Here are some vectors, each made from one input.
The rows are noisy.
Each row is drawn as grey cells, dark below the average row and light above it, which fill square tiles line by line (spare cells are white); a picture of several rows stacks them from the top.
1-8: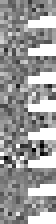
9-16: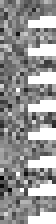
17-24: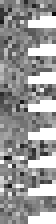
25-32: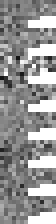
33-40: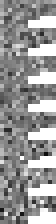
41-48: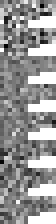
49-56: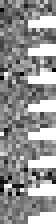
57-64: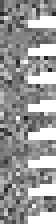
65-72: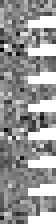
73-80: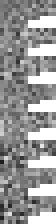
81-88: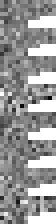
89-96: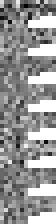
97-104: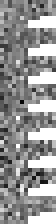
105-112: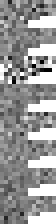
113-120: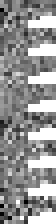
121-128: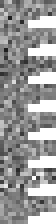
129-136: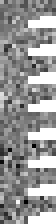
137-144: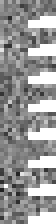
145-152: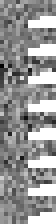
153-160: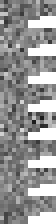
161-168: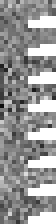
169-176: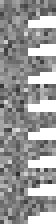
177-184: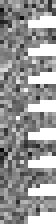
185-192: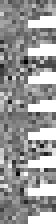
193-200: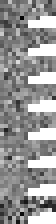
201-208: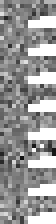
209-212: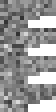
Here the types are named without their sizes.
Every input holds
either a label, or a point on a line.
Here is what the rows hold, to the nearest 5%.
About 50% of them hold a label. The rest hold a point on a line.
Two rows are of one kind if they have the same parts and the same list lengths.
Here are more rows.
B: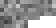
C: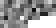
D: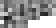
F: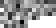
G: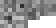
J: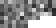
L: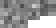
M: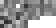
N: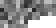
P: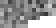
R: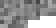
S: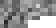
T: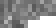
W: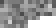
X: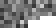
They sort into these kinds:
B, D, F, G, J, L, M, S, X
C, N, P, R, T, W

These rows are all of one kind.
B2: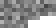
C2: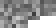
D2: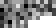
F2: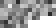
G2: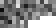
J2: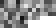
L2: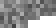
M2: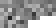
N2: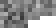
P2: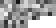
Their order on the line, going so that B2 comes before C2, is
P2, F2, D2, G2, N2, J2, B2, M2, C2, L2.
